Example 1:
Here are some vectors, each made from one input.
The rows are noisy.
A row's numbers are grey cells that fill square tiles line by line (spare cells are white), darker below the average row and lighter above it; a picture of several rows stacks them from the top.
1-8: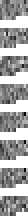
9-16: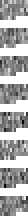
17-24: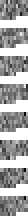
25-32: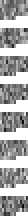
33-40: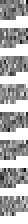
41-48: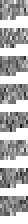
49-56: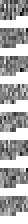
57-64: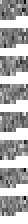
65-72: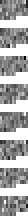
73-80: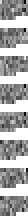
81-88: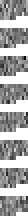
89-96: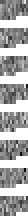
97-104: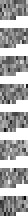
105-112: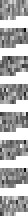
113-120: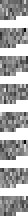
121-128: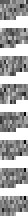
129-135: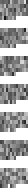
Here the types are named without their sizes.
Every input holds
a label, together with either a label, or a point on a line.
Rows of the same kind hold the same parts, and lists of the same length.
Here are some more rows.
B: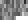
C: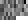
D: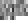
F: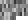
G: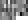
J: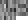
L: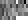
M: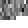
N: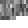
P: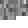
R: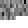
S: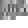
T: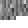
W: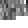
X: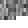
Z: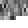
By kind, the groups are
B, C, D, F, L, R, S, Z
G, J, M, N, P, T, W, X

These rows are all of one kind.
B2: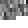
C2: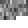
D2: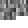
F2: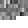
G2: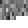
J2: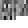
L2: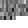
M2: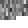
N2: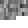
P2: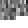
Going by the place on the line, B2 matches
C2, M2 and N2.
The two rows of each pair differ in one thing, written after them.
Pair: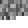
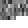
the label
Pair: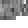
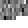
the label
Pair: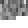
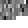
the label
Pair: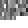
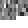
the label
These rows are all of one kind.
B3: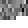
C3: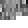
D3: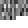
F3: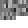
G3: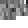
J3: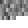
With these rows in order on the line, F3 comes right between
D3 and G3.
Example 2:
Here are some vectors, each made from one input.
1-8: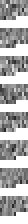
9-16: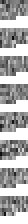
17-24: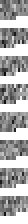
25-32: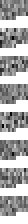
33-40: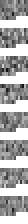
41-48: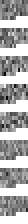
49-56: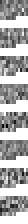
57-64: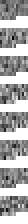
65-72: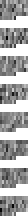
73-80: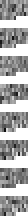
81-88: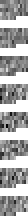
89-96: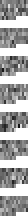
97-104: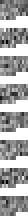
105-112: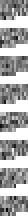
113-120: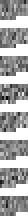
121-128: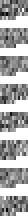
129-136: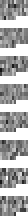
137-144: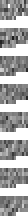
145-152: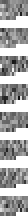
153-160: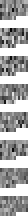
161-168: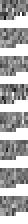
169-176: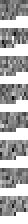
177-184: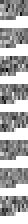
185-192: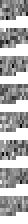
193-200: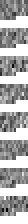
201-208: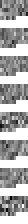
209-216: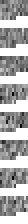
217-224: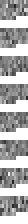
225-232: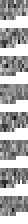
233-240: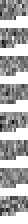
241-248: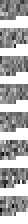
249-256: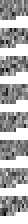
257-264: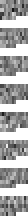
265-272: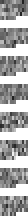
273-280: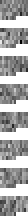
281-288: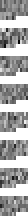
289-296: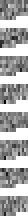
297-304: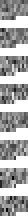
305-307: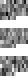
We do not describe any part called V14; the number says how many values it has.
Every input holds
either a point on a 7-point line and a value of V14, or a point on a 15-point line.
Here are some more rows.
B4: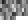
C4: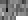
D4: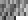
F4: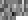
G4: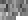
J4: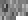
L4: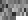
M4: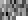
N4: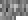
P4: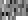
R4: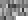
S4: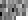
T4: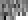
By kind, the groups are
B4, C4, F4, G4, J4, L4, N4
D4, M4, P4, R4, S4, T4

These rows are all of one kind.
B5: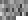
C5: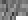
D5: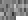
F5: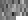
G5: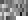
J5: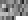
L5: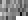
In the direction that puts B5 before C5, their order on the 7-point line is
F5, D5, L5, G5, B5, C5, J5.
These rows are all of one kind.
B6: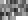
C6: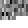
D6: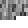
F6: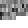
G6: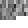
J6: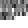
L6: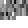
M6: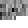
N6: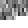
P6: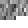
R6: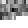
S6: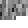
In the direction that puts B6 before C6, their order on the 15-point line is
J6, N6, P6, G6, D6, S6, M6, F6, R6, B6, C6, L6.
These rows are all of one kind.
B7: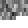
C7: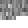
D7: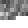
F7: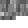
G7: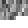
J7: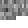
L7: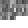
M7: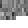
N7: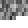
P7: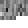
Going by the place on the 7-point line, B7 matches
D7, G7, N7 and P7.
